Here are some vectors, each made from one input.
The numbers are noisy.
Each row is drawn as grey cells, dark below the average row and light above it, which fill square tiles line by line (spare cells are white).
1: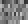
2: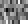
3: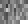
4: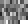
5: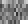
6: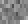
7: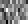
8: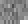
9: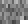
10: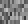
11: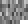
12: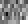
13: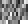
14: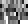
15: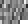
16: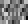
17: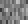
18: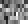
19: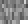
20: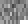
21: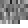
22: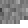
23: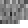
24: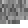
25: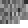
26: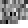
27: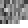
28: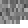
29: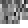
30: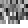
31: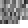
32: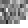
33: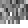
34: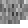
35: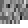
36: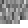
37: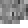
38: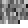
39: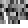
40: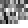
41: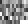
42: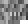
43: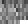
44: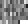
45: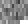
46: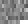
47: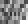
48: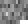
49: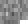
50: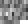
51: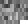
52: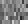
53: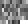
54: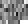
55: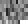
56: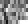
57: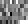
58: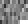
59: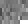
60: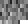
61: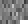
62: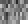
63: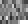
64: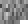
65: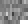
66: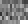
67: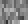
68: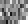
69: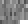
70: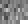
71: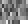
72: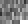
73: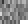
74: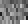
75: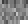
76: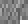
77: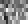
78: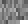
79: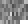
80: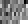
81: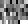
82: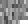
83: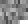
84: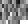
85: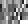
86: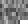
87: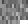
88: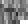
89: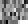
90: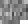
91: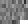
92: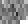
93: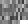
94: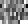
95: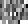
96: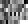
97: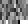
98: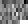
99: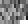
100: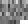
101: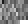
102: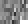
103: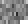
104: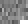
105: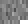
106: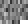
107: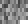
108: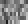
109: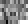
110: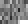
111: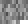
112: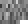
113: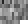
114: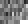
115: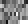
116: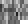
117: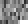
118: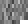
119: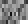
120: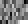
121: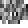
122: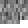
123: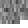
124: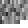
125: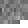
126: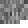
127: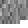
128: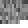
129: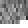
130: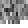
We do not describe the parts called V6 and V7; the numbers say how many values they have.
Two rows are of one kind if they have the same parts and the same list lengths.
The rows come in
2 kinds.
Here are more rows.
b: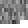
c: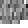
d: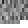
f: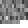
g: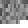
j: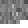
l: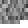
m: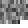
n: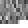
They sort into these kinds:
b, n
c, d, f, g, j, l, m

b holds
a point on a 5-point line, a true/false value and a value of V6.
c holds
a true/false value, a value of V6 and a value of V7.
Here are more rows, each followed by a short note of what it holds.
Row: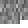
a true/false value, a value of V6 and a value of V7
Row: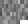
a true/false value, a value of V6 and a value of V7
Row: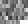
a true/false value, a value of V6 and a value of V7
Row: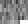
a true/false value, a value of V6 and a value of V7
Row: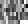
a true/false value, a value of V6 and a value of V7
